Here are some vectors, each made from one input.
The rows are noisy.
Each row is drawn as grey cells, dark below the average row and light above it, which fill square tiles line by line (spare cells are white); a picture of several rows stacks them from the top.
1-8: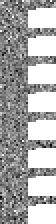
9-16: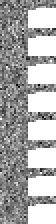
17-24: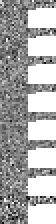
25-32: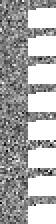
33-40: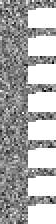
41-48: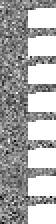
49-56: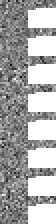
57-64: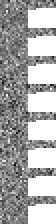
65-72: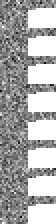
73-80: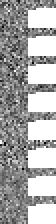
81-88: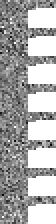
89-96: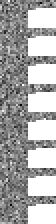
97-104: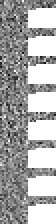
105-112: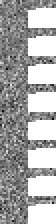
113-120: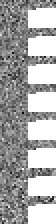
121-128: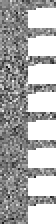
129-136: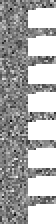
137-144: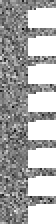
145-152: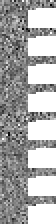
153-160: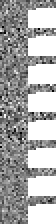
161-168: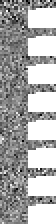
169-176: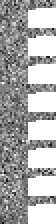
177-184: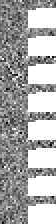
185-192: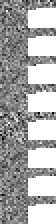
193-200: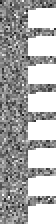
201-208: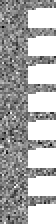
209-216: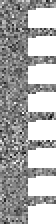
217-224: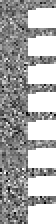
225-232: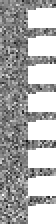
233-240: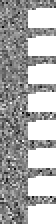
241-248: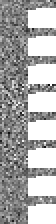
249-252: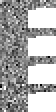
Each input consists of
a point on a 3-point line, a point on a 5-point line and a node of an 11-node tree, together with either a fixed value, or a node of an 11-node tree.
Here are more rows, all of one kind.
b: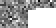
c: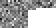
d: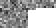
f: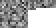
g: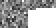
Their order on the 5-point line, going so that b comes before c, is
f, b, d, c, g.
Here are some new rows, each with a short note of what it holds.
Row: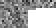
a point on a 3-point line, a point on a 5-point line and a node of an 11-node tree
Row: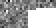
a point on a 3-point line, a point on a 5-point line and a node of an 11-node tree
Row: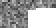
a point on a 3-point line, a point on a 5-point line and a node of an 11-node tree
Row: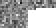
a point on a 3-point line, a point on a 5-point line and a node of each of two 11-node trees
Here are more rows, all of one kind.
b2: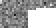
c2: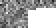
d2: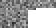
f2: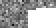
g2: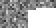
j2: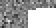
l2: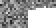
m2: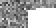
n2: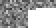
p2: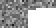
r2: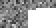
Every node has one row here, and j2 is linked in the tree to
b2 and m2.
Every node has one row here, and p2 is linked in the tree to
n2.
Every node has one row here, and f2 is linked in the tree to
b2 and c2.
